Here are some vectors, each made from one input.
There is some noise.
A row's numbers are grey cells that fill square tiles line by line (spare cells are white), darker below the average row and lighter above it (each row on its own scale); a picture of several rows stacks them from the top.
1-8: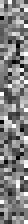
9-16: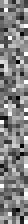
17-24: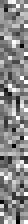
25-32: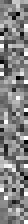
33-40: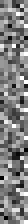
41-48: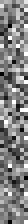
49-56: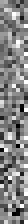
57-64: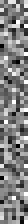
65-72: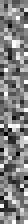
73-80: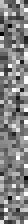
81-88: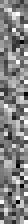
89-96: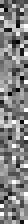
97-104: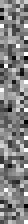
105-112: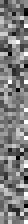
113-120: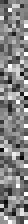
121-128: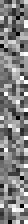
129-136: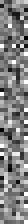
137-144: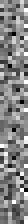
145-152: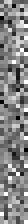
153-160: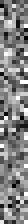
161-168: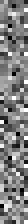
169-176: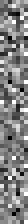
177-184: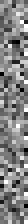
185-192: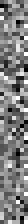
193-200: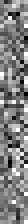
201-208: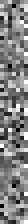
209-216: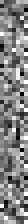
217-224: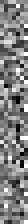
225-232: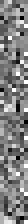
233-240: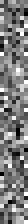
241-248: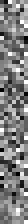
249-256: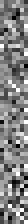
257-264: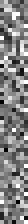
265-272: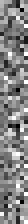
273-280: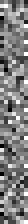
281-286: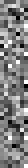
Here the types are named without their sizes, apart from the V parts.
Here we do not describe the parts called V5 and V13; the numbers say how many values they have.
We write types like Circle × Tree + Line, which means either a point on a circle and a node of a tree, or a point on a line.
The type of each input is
(Bool × V5 + V13) × Line.
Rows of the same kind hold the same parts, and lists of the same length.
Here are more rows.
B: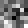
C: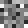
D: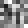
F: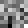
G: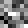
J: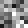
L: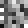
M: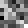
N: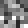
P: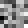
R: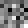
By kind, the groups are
B, D, L, N, R
C, F, G, J, M, P

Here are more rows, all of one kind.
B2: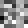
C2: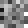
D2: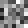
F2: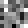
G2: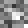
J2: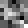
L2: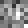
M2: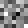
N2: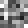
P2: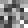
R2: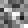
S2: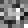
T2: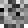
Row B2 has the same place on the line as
C2, D2, M2 and T2.
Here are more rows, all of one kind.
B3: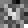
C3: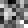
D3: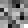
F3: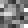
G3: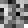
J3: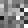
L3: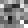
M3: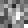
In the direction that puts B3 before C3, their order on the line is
L3, J3, M3, B3, D3, F3, C3, G3.
